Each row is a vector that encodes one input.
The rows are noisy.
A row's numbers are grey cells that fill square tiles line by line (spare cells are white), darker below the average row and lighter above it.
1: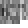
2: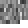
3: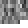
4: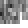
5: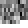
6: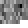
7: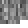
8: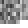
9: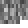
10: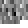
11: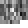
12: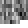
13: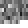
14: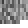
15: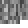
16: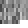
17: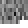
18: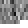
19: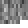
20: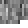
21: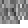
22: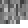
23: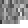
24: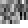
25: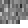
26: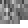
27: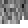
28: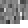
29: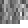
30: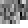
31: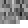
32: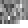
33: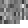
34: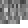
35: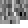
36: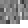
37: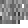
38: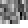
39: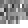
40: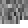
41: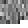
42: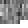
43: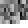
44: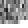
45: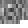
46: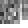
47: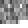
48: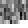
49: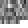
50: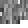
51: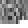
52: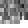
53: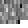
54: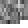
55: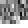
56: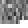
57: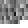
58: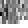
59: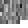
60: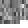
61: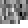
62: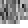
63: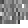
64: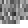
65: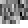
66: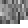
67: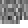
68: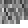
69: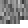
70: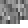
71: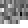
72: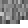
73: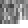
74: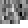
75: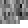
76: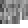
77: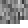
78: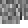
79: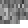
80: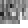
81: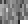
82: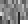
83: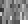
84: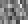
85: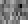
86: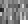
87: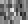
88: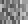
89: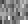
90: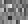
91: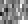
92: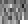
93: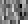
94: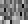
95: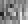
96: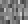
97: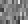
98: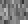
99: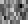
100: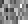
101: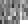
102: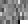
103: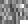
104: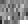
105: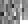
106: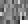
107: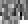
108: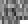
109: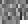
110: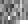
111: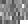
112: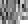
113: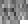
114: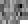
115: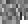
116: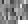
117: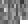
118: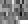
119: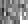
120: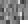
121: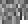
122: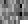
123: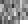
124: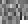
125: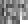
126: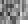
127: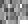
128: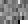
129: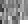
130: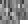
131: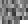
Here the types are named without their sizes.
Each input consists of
a point on a line, together with either a point on a line, or three true/false values.
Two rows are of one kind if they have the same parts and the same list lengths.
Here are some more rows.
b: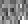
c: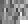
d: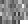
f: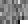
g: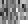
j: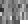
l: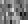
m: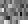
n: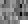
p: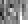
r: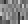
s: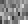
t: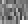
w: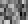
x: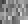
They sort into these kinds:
b, g, m, t, w
c, d, f, j, l, n, p, r, s, x

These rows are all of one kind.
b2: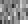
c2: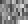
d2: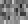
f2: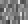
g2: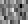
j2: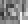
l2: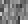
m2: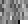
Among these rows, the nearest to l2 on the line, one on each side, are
d2 and f2.
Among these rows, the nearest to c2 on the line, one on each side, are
b2 and m2.
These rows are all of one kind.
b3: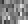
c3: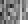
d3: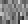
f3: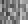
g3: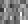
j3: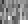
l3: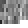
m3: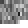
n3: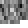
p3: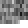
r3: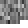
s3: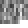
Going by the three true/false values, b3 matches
c3 and p3.
